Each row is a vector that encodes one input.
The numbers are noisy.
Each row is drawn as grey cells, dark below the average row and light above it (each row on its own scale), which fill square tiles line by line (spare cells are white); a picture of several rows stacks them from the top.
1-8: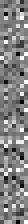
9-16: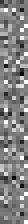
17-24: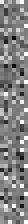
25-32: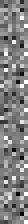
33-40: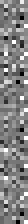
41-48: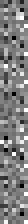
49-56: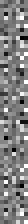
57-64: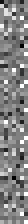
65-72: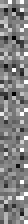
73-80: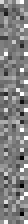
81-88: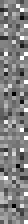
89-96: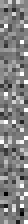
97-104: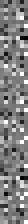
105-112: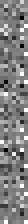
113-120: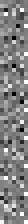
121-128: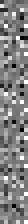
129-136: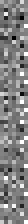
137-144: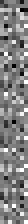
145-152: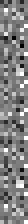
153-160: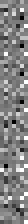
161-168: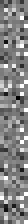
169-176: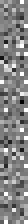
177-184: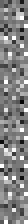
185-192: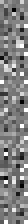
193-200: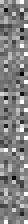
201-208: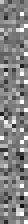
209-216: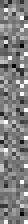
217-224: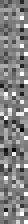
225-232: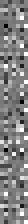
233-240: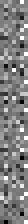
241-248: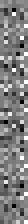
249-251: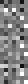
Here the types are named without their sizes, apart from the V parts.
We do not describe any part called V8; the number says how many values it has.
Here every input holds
a list of items, each a true/false value and a value of V8.
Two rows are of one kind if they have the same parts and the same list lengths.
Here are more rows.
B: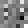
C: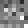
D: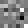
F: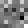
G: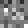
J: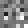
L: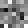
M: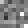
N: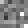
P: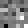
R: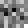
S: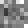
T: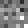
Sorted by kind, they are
B, D, F, L, R, S
C, G, J, P, T
M, N

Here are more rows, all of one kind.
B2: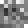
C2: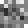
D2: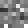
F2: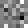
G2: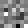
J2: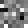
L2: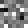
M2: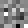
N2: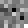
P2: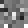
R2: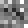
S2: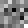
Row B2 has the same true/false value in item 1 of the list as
C2, N2, R2 and S2.
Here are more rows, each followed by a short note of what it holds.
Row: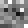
a list of two items
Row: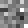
a list of two items
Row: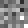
a list of one item
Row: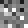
a list of one item
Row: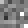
the empty list
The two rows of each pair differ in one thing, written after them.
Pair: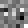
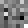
the value of V8 in item 1 of the list
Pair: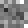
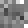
the value of V8 in item 1 of the list
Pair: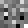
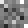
the true/false value in item 1 of the list
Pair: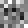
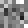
the value of V8 in item 2 of the list
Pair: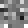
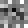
the true/false value in item 1 of the list
